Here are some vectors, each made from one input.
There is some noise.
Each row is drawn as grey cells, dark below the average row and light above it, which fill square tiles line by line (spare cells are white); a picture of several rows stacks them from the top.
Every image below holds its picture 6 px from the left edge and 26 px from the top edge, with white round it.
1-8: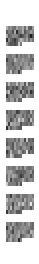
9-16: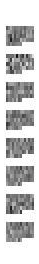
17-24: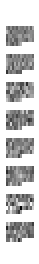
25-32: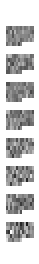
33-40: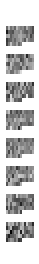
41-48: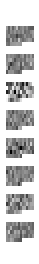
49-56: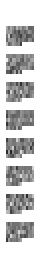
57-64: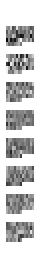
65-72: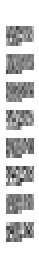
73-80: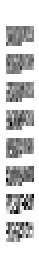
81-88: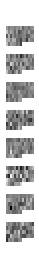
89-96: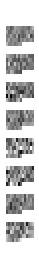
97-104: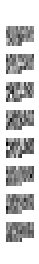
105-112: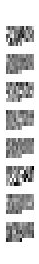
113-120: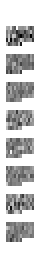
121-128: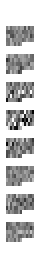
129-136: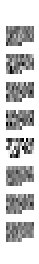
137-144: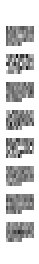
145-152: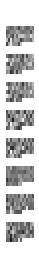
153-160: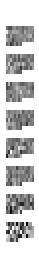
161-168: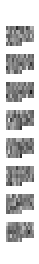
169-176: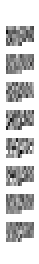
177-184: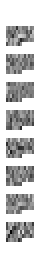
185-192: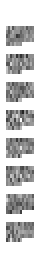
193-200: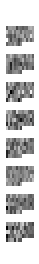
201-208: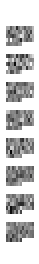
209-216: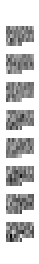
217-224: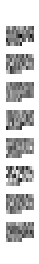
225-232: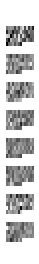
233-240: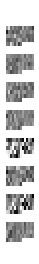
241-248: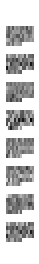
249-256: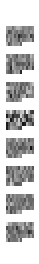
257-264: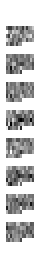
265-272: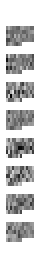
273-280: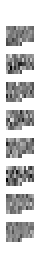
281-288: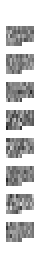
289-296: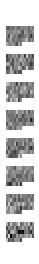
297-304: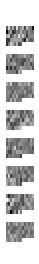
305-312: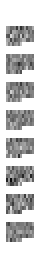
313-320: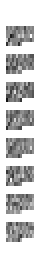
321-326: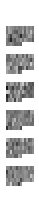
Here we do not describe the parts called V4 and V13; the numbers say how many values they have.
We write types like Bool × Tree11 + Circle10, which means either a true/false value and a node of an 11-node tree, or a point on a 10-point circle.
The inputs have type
(Bool × Bool × Bool × Bool × V4 + Tree16) × V13 + Unit.
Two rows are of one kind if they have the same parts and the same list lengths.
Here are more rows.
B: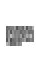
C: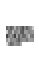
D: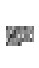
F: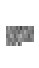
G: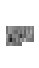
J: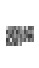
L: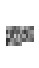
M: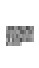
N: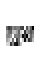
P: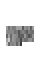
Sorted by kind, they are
B, C, D, F, G, J, L, M
N
P

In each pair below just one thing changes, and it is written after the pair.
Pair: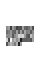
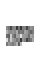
one of the four true/false values
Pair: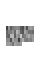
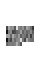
one of the four true/false values
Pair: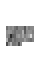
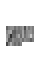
the value of V4
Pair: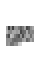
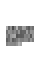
one of the four true/false values
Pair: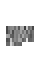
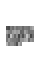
one of the four true/false values
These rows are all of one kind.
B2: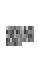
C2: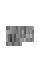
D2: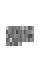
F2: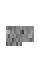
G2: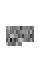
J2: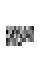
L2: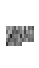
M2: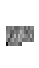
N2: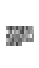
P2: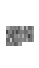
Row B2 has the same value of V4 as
C2, J2, M2 and N2.
